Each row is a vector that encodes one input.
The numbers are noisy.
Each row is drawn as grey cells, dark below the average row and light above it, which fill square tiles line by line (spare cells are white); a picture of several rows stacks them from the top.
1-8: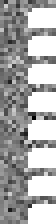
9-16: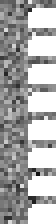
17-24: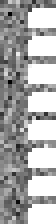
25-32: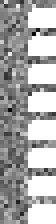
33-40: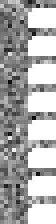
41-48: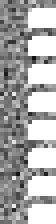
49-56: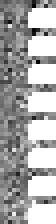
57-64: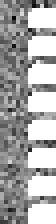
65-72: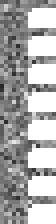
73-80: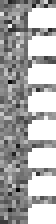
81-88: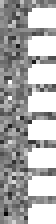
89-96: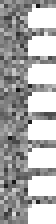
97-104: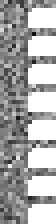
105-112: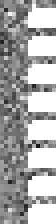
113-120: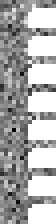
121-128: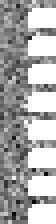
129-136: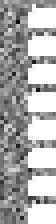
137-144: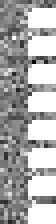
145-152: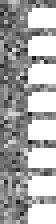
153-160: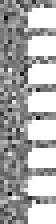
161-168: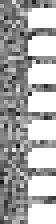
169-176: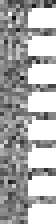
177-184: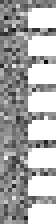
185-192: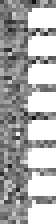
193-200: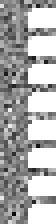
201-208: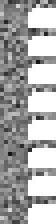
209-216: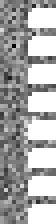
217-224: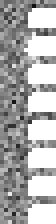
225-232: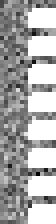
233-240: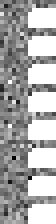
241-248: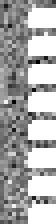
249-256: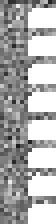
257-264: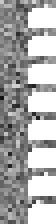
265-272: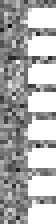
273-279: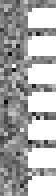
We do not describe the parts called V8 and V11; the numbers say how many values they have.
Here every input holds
a value of V8 and a value of V11, together with either one of 10 labels, or a point on a 7-point line.
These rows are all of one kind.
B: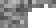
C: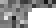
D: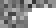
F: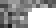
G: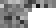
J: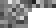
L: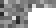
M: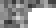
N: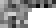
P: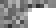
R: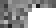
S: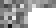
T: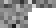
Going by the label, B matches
C and F.
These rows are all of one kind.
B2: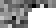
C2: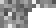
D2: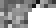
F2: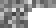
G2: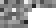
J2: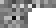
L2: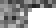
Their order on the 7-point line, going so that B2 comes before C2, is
L2, F2, G2, D2, B2, C2, J2.
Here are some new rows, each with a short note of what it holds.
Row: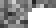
a point on a 7-point line, a value of V8 and a value of V11
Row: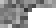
a point on a 7-point line, a value of V8 and a value of V11
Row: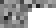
one of 10 labels, a value of V8 and a value of V11
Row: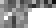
one of 10 labels, a value of V8 and a value of V11
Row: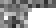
one of 10 labels, a value of V8 and a value of V11
